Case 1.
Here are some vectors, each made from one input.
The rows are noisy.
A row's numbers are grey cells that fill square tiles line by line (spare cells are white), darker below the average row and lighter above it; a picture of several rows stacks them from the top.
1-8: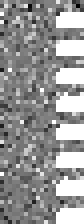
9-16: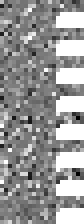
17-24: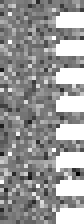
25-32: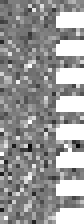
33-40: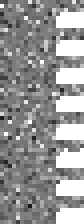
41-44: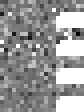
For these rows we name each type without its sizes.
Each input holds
either a fixed value, or a point on each of two lines.
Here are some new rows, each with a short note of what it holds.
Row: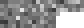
a point on each of two lines
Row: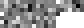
a fixed value
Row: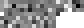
a fixed value
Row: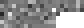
a point on each of two lines
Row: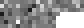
a point on each of two lines
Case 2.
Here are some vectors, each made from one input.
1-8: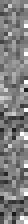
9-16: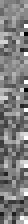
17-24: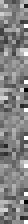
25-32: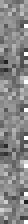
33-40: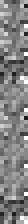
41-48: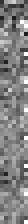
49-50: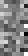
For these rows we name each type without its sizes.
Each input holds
a point on a line.
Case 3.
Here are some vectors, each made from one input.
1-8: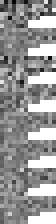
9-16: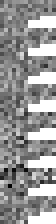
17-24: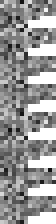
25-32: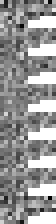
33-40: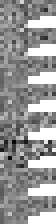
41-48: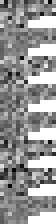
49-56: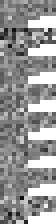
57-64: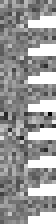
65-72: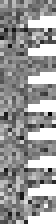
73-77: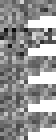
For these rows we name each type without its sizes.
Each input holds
a point on a line.
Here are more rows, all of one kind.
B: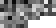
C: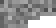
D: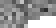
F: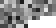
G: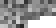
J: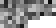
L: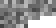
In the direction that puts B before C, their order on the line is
B, J, G, D, C, L, F.
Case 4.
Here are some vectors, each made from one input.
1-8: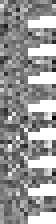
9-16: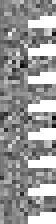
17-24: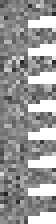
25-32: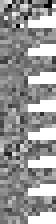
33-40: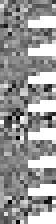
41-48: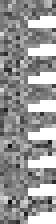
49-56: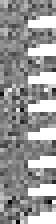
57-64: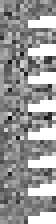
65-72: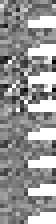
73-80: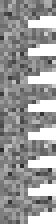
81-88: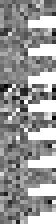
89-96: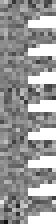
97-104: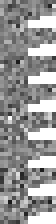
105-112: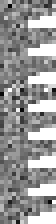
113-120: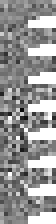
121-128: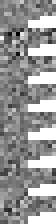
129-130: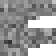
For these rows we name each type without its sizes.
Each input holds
a point on a line.
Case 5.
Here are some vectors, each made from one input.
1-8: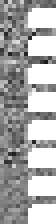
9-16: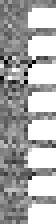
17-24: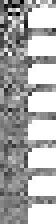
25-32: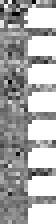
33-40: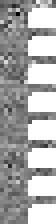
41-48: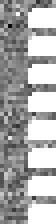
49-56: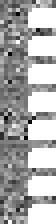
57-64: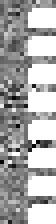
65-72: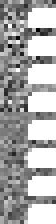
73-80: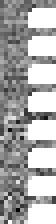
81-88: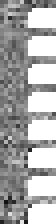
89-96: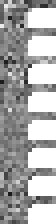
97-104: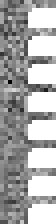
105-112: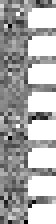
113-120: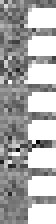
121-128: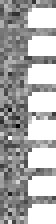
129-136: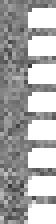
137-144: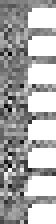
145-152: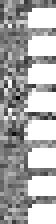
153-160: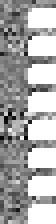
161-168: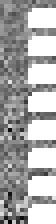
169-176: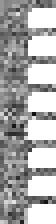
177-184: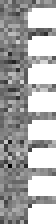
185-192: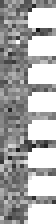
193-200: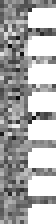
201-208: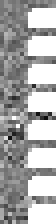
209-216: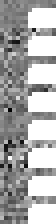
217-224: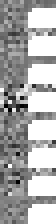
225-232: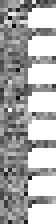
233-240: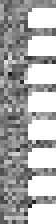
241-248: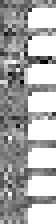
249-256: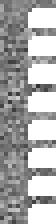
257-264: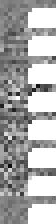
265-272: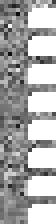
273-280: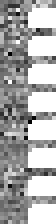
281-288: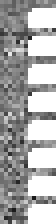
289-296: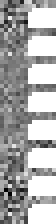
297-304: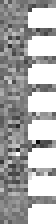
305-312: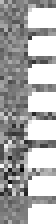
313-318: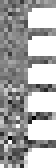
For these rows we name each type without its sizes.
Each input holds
a point on a line.
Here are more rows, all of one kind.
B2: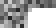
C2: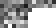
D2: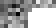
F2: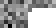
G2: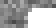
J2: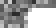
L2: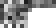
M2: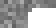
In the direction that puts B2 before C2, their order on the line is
B2, C2, M2, G2, F2, L2, D2, J2.
